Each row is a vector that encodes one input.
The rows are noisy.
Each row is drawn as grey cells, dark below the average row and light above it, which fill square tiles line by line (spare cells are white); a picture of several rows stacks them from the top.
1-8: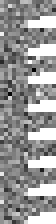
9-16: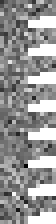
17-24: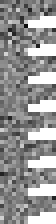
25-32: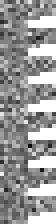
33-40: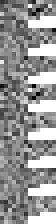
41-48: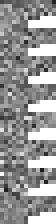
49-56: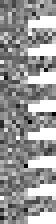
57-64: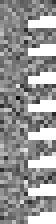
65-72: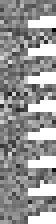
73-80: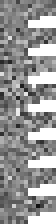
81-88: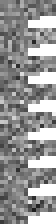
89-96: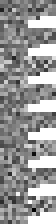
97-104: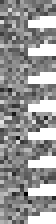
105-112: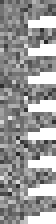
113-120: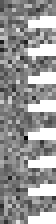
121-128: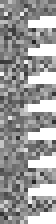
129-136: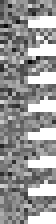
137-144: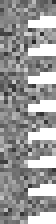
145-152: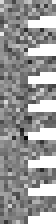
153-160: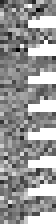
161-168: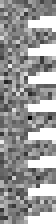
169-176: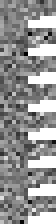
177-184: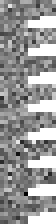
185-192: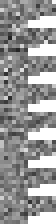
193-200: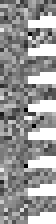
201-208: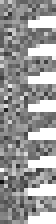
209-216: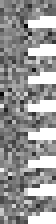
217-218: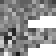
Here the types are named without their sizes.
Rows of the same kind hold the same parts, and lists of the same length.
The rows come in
2 kinds.
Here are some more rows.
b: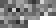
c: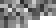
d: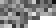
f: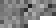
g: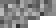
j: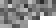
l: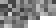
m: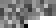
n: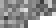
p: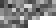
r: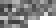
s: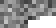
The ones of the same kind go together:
b, l, p, r
c, d, f, g, j, m, n, s

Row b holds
a point on a circle and a true/false value.
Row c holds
a node of a tree.
